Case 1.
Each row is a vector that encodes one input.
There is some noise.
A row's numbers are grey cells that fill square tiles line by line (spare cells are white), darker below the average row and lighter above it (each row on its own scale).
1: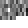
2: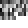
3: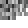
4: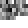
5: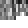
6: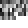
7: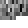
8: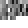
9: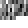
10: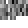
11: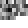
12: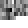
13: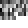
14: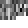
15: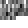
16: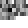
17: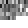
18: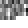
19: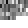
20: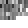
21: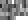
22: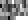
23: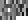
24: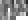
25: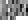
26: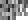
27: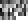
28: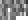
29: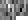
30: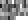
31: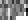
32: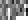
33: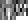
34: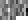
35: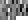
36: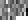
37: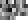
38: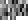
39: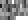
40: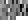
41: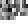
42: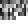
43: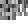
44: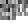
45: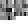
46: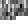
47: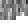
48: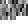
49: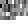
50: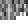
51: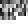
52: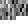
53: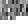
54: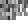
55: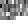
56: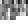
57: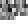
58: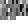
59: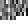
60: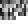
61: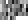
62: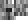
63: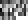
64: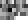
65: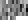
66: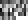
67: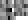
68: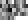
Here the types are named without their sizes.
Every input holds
a list of points on a line.
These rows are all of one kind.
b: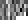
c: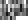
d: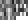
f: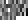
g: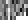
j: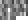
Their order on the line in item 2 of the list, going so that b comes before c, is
d, b, g, f, j, c.
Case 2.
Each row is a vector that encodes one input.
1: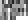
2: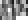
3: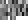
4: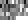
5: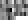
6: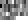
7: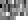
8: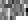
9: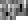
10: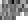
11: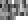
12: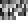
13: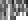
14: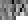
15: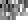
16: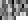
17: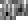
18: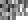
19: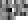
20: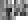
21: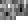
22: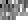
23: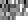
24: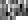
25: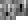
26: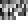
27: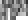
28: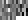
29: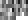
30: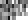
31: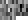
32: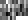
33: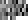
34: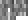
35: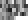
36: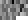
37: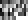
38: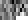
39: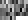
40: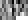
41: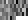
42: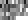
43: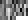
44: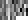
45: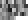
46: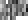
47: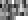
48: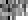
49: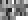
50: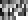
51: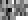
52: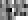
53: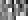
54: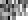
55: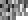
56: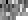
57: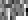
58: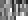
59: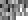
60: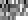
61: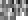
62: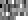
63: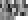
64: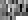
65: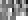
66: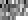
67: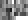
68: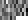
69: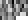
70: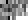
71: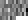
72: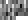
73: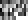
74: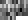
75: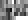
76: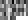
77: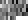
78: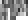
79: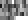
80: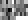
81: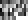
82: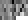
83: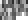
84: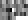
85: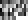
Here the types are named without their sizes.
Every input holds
a list of points on a line.
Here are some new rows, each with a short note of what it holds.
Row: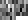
a list of two items
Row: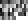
the empty list
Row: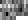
a list of two items
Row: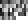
the empty list
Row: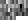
a list of two items
